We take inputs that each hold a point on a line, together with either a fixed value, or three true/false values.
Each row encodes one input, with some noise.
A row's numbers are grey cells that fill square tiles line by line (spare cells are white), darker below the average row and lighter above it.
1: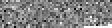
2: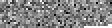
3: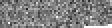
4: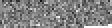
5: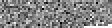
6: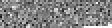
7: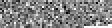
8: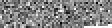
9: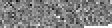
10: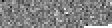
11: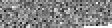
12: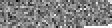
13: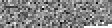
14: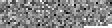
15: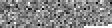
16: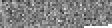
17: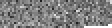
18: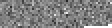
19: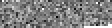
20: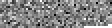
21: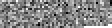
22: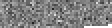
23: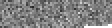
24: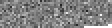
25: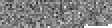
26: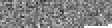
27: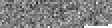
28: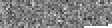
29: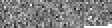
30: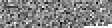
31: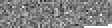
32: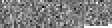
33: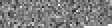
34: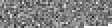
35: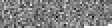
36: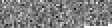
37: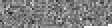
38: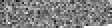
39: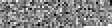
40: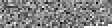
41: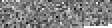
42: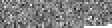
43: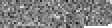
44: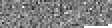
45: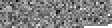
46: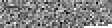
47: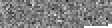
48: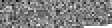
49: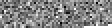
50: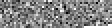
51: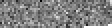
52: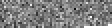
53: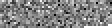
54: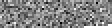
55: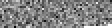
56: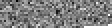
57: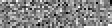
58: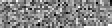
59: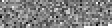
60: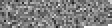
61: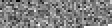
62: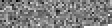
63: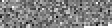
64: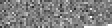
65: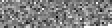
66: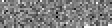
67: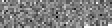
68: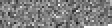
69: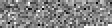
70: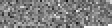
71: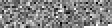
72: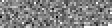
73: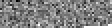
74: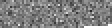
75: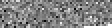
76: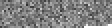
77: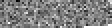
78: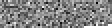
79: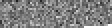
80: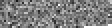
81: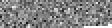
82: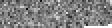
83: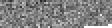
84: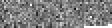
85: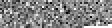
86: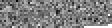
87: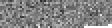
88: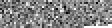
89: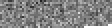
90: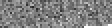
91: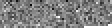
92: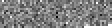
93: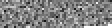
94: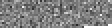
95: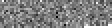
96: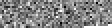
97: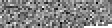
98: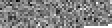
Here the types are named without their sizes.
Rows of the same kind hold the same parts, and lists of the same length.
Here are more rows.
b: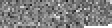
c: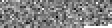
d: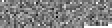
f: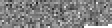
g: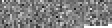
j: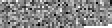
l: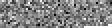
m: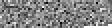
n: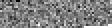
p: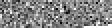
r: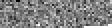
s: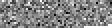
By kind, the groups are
b, c, d, f, g, n, r
j, l, m, p, s

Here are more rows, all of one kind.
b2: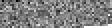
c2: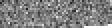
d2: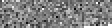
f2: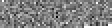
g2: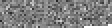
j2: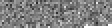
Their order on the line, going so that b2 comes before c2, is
b2, c2, g2, j2, f2, d2.
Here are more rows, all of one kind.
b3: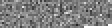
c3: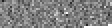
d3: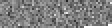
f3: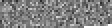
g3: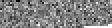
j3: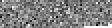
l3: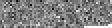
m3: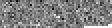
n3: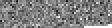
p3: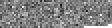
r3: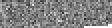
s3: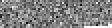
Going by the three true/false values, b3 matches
d3, j3 and s3.
